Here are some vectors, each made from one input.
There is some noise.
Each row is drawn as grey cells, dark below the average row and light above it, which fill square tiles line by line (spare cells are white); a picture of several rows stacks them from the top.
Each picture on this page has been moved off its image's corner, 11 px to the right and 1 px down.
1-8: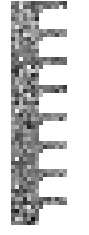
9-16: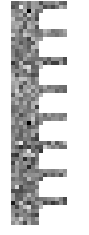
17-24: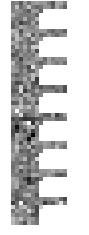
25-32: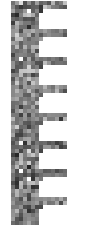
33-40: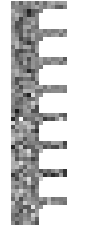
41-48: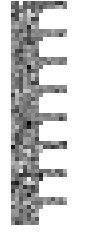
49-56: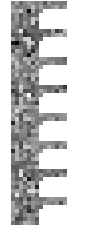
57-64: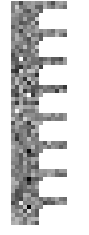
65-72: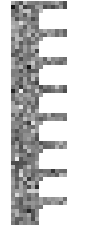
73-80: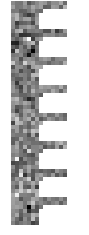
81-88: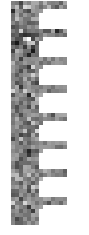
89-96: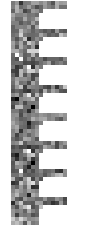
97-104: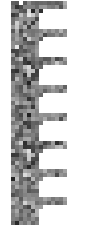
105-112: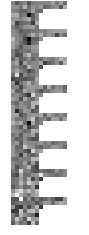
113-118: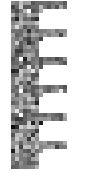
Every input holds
either one of 6 labels and a point on a 4-point line, or a point on a 10-point line.
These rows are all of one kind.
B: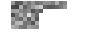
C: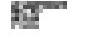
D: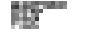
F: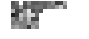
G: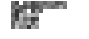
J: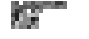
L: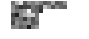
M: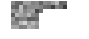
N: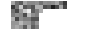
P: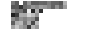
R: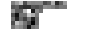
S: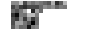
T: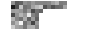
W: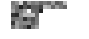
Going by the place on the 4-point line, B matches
M, N and T.
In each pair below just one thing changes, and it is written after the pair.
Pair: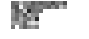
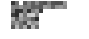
the place on the 4-point line
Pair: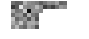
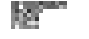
the place on the 4-point line
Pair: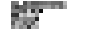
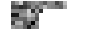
the place on the 4-point line
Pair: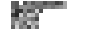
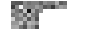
the place on the 4-point line
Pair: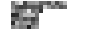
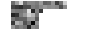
the label
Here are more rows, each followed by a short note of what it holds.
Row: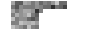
one of 6 labels and a point on a 4-point line
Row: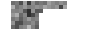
a point on a 10-point line
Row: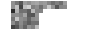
a point on a 10-point line
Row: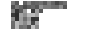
one of 6 labels and a point on a 4-point line
